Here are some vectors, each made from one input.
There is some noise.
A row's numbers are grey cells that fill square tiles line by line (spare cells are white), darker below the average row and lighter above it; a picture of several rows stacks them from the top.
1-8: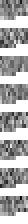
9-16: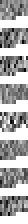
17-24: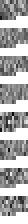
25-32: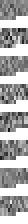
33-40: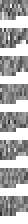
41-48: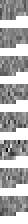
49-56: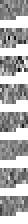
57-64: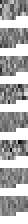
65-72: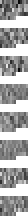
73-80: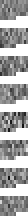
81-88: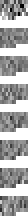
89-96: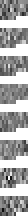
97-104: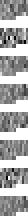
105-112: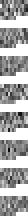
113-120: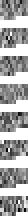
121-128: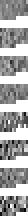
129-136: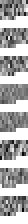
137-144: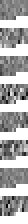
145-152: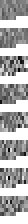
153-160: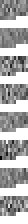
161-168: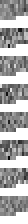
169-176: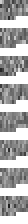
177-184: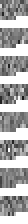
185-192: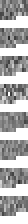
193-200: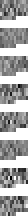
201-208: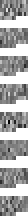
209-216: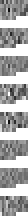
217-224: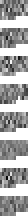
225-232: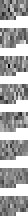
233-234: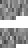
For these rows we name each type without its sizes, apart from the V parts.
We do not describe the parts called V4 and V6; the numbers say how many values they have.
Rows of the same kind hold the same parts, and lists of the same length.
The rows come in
3 kinds.
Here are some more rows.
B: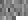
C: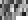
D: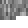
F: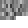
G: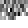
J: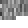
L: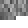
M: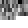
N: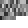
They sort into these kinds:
B, D, J, L
C, G, M
F, N

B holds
a true/false value, a value of V4 and a value of V6.
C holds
a node of a tree.
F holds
a point on a line and a true/false value.
